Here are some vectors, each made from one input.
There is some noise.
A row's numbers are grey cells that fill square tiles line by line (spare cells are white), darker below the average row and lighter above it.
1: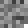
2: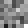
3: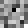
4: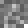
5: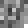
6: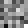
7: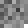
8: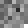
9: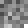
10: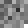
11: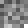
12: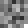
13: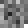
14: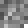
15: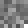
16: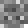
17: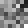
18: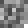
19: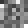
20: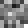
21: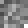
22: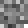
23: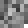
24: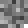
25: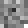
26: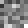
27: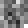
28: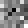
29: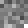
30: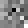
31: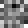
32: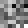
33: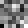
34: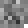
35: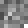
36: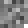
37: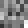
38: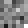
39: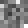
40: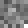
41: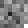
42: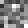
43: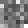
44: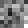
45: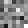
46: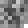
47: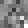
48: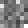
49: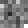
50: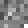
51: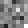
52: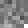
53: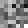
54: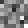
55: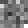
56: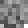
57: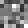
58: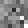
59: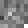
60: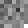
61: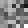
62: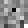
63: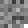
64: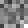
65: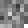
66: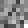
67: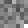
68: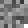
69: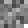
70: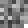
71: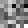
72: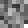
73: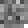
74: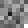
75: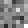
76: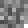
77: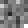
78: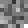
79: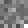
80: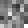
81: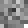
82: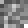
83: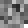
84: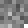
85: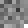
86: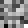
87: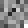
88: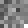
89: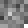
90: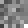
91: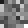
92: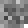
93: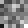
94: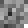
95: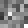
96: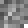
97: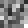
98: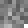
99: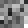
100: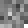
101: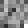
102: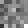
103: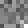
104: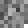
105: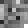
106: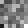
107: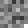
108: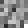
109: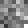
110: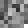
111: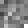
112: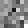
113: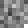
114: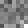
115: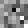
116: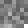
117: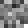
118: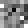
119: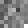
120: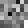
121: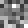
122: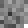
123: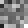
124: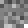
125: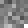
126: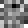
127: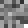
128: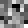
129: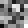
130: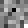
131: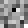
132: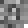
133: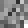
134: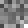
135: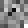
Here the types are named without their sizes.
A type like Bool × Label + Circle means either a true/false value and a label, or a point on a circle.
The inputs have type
Bool × Bool × Bool + List(Line).
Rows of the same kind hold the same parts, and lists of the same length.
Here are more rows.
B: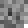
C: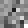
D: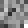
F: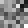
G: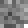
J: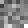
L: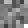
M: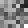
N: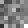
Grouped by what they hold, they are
B, G
C, D
F, M
J, N
L

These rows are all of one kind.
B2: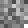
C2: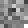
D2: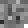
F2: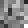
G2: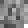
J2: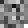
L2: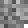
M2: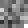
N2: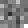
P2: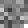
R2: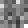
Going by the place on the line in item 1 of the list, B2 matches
C2, F2 and L2.
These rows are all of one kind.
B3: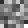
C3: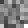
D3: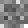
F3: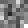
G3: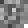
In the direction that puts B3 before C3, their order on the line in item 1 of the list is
B3, C3, G3, D3, F3.
